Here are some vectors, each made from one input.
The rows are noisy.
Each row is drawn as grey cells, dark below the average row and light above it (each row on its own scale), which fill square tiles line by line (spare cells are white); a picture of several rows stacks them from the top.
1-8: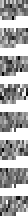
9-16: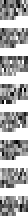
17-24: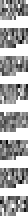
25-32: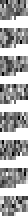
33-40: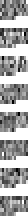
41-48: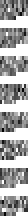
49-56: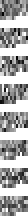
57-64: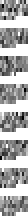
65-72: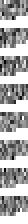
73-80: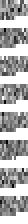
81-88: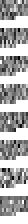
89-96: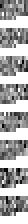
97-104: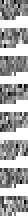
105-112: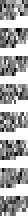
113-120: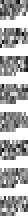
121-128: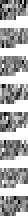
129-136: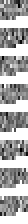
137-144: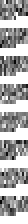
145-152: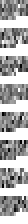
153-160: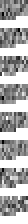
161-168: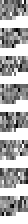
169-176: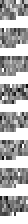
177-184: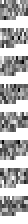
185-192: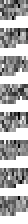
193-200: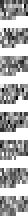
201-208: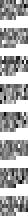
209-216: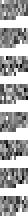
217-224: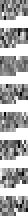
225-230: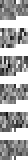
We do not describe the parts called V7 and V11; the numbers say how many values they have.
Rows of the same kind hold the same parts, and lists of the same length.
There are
3 kinds of row.
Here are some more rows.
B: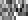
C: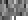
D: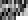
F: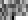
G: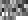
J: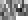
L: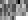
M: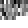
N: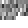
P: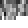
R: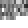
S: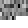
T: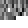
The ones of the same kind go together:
B, C, D, F, G, L, M, S
J, N, P, R
T

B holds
four true/false values, a value of V7 and a value of V11.
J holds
a point on a 6-point circle, a value of V7 and a value of V11.
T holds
a fixed value.
